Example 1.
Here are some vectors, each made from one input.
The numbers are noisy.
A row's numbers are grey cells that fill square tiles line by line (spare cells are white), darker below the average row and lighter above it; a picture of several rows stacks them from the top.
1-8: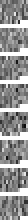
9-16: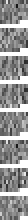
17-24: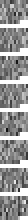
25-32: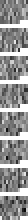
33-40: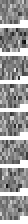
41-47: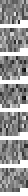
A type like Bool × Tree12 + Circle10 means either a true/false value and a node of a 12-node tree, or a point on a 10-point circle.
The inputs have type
Line10.
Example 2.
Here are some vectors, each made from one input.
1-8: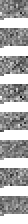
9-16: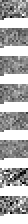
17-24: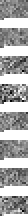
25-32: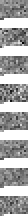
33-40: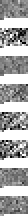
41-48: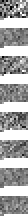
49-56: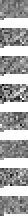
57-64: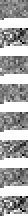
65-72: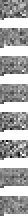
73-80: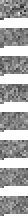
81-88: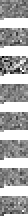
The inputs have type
Label8.
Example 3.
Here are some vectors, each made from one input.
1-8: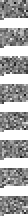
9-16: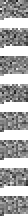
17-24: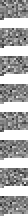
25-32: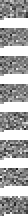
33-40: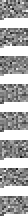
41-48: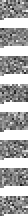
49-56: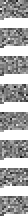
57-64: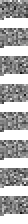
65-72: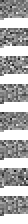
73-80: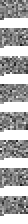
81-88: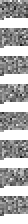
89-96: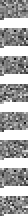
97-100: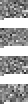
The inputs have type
Circle13.
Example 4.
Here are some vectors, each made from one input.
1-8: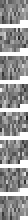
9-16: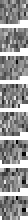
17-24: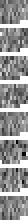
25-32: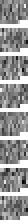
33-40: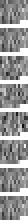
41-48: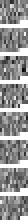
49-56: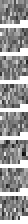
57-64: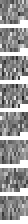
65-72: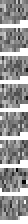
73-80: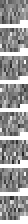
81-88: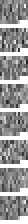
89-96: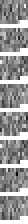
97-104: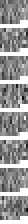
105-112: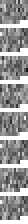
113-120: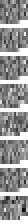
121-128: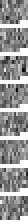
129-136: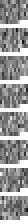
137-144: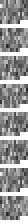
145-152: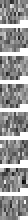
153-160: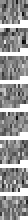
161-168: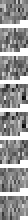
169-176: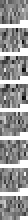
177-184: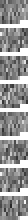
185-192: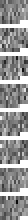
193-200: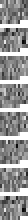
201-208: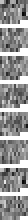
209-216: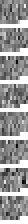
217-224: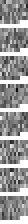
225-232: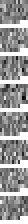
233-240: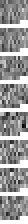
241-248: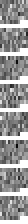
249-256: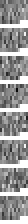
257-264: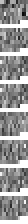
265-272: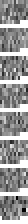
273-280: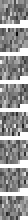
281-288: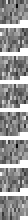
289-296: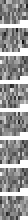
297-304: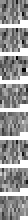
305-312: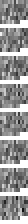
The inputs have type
Line17.
